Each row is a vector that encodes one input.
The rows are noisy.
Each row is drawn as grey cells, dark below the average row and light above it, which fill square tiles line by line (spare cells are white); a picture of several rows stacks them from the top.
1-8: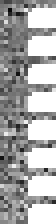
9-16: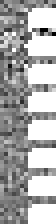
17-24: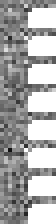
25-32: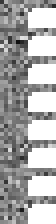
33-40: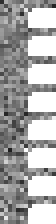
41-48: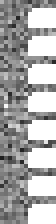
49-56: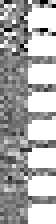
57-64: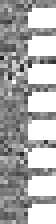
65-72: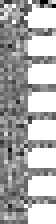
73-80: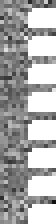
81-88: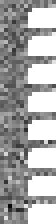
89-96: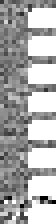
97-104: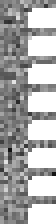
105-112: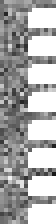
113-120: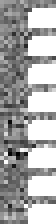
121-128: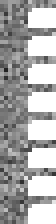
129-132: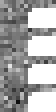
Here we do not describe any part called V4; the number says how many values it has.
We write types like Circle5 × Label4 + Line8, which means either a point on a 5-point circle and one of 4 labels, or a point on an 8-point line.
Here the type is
List2(Bool × (Line5 + V4)).
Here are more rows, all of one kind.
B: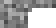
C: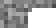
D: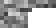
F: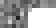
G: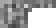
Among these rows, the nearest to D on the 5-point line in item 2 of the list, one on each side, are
B and C.
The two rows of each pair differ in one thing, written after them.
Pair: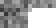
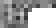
the true/false value in item 1 of the list
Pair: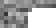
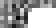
the place on the 5-point line in item 2 of the list
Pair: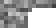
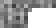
the place on the 5-point line in item 2 of the list
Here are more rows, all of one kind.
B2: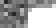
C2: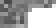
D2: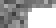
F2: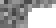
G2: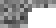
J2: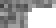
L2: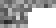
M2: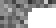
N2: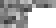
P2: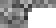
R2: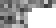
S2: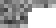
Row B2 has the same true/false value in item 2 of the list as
D2, J2, N2 and P2.
